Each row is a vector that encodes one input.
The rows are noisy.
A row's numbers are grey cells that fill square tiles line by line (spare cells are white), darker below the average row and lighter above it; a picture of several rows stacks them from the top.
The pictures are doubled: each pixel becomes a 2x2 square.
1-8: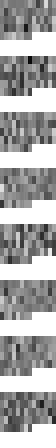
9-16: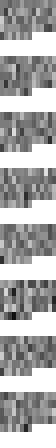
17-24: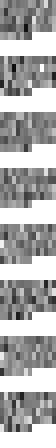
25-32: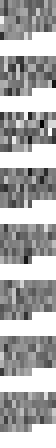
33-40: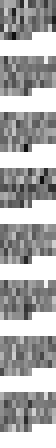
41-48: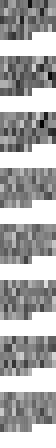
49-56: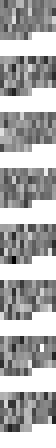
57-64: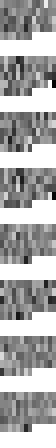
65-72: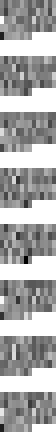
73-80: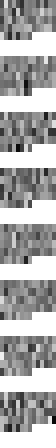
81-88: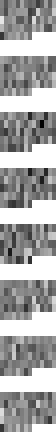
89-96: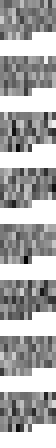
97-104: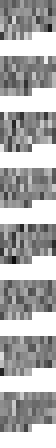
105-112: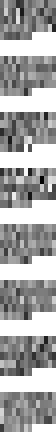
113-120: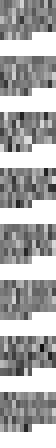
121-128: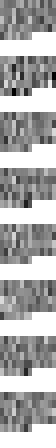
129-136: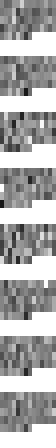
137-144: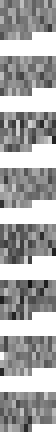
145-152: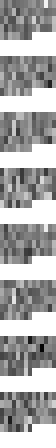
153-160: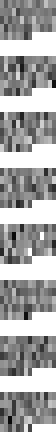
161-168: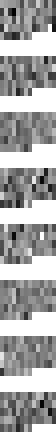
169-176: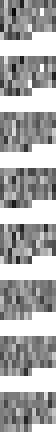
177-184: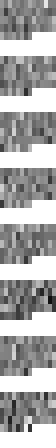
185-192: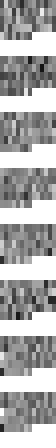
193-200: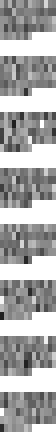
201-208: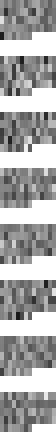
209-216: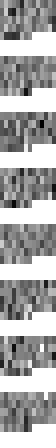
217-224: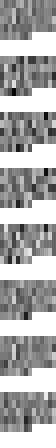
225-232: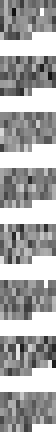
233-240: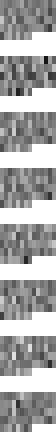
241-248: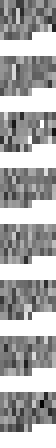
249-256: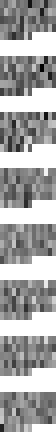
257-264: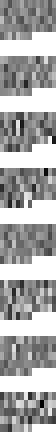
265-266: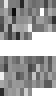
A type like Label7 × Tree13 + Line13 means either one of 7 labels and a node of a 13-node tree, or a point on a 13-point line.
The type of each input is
Line13 + List2(Line4).
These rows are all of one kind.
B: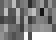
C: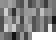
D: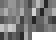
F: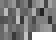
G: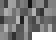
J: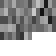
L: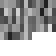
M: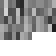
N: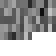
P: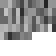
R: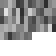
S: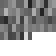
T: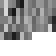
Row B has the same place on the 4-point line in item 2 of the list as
F and J.
